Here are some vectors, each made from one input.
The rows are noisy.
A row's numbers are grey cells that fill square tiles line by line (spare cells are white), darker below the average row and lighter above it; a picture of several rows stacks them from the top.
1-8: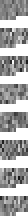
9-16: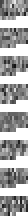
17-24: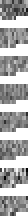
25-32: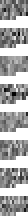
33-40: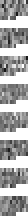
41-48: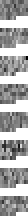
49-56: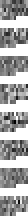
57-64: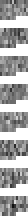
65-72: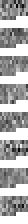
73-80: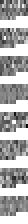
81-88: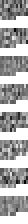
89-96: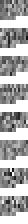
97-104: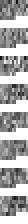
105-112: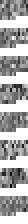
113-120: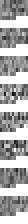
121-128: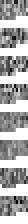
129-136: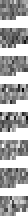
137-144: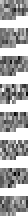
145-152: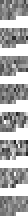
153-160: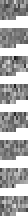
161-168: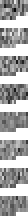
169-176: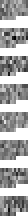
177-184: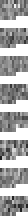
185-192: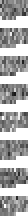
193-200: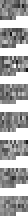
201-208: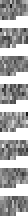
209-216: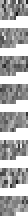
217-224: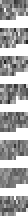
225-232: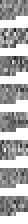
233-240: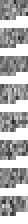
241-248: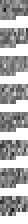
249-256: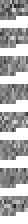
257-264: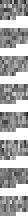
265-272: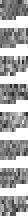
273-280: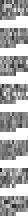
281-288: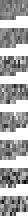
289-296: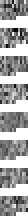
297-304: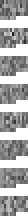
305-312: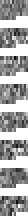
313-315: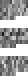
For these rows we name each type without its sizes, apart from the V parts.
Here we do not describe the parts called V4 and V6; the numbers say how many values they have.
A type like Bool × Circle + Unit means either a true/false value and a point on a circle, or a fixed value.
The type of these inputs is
(Bool × Bool × Bool × Bool + V6) × V4 + Label.
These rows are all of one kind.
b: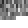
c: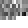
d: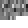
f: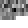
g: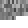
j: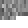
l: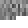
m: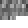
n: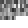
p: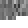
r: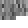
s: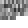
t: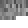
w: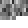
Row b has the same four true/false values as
f, s and w.
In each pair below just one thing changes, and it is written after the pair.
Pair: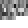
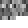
the value of V4
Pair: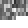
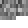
the value of V4
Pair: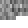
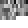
the value of V6
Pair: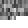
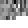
the value of V4
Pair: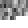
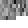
the value of V4
